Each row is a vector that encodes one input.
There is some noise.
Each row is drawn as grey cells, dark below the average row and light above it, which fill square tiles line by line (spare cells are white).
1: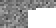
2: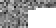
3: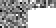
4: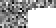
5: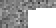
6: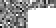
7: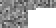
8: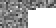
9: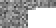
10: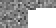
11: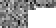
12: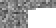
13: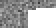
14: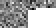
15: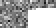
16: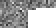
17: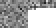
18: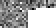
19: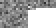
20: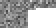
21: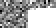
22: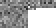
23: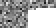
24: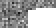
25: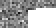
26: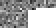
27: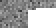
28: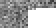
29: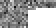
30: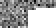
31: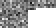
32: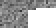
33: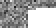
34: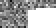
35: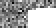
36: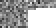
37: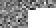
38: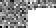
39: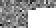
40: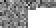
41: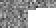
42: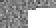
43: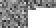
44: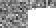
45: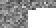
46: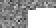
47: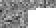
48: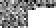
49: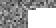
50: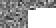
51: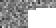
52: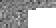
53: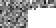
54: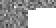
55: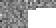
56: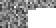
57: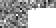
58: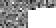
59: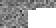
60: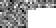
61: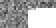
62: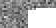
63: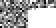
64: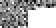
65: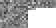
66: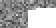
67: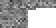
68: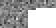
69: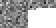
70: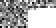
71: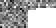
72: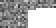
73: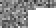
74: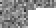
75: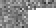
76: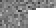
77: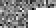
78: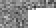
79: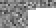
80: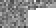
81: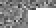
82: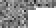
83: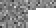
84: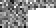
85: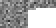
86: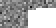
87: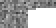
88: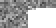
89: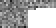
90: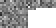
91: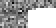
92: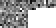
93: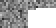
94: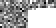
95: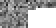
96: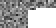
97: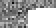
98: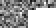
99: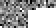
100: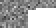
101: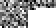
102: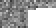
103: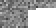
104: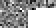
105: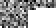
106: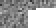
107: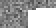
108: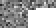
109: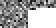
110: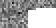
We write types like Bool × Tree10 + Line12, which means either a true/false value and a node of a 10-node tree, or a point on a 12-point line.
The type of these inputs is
Bool × (Line4 + Line5) + List2(Circle5).
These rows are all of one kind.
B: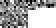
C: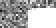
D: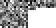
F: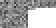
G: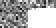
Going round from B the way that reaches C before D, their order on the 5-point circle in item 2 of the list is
B, G, C, F, D.
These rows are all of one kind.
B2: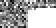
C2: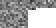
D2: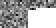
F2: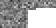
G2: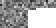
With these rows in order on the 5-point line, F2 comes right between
B2 and C2.
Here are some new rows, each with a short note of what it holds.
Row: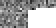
a point on a 4-point line and a true/false value
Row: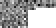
a list of one item
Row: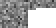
a list of one item
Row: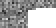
the empty list
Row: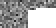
a point on a 5-point line and a true/false value
